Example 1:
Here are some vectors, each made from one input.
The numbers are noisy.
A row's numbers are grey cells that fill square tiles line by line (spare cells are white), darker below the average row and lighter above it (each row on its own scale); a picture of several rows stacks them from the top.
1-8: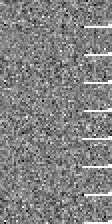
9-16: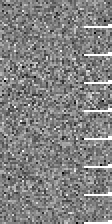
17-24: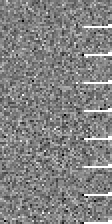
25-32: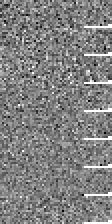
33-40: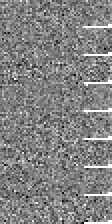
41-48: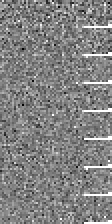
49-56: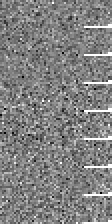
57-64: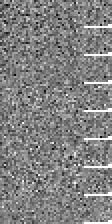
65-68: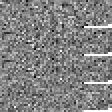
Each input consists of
a point on a 9-point circle and a point on an 8-point line.
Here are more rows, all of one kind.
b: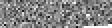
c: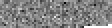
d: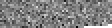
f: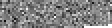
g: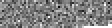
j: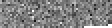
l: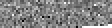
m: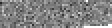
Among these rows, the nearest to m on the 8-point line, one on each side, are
g and l.
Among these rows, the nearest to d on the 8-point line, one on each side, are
f and l.
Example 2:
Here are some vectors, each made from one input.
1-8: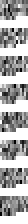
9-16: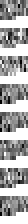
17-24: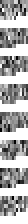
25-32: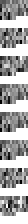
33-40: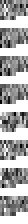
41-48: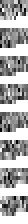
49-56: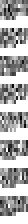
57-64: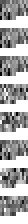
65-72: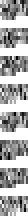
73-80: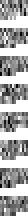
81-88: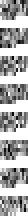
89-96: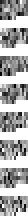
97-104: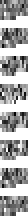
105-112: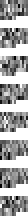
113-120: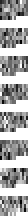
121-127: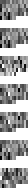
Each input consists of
either a point on an 8-point circle, or three true/false values.
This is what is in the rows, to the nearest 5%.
About 40% of them hold a point on an 8-point circle. The rest hold three true/false values.
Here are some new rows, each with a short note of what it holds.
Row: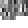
three true/false values
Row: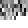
a point on an 8-point circle
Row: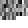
a point on an 8-point circle
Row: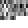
a point on an 8-point circle
